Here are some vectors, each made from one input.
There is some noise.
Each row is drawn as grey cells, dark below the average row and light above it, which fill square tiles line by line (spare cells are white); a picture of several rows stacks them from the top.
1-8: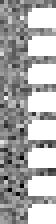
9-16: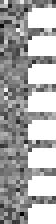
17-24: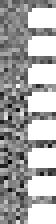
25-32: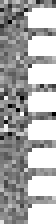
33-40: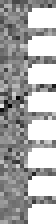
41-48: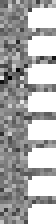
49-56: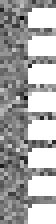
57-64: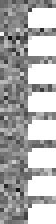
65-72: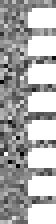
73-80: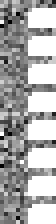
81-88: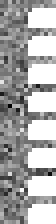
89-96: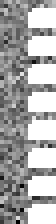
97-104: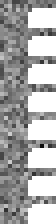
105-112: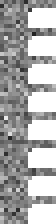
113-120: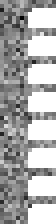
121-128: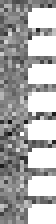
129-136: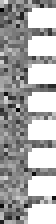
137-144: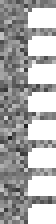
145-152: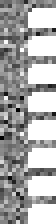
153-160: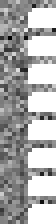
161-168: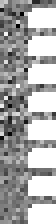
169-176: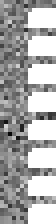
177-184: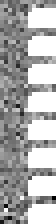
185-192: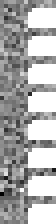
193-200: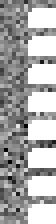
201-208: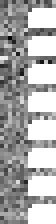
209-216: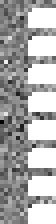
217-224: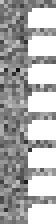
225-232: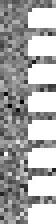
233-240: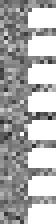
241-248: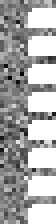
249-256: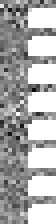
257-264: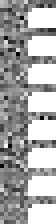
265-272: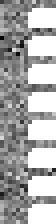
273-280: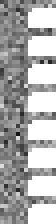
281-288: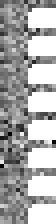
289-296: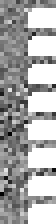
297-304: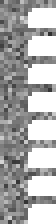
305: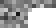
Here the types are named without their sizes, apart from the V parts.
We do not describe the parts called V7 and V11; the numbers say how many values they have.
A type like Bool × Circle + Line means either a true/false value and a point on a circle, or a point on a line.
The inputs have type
((Bool × Bool × Bool + Unit) × V7 + Label) × V11.
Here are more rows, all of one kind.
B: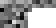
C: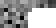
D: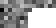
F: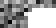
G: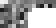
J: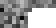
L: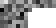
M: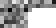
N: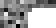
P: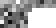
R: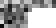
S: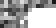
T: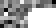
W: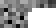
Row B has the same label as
F, L and R.
